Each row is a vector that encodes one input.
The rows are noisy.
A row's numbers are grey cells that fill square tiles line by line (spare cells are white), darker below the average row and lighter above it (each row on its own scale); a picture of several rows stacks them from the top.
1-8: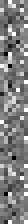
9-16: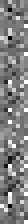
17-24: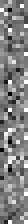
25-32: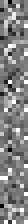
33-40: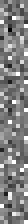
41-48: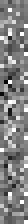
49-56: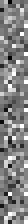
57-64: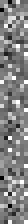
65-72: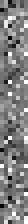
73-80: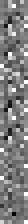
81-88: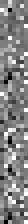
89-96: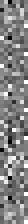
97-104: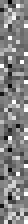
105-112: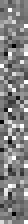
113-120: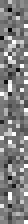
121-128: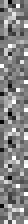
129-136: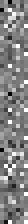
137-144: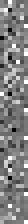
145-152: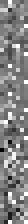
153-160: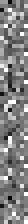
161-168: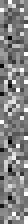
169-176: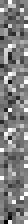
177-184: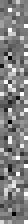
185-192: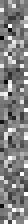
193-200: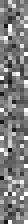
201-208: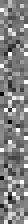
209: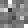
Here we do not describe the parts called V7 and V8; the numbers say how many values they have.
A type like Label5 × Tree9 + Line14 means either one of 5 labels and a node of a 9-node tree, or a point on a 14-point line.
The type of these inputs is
(Line4 + Line6) × V7 + Line5 + V8.
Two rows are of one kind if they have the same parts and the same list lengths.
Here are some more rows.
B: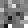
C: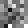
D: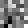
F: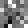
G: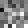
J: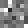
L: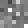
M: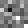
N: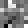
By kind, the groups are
B, C, D, F, N
G
J, M
L

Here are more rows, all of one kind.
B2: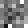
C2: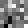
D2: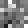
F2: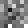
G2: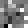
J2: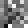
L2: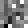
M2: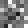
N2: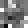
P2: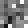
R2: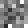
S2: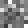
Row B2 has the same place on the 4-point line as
F2 and R2.
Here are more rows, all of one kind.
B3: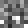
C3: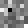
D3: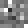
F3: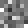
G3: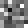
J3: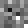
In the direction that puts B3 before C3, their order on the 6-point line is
J3, B3, F3, G3, C3, D3.
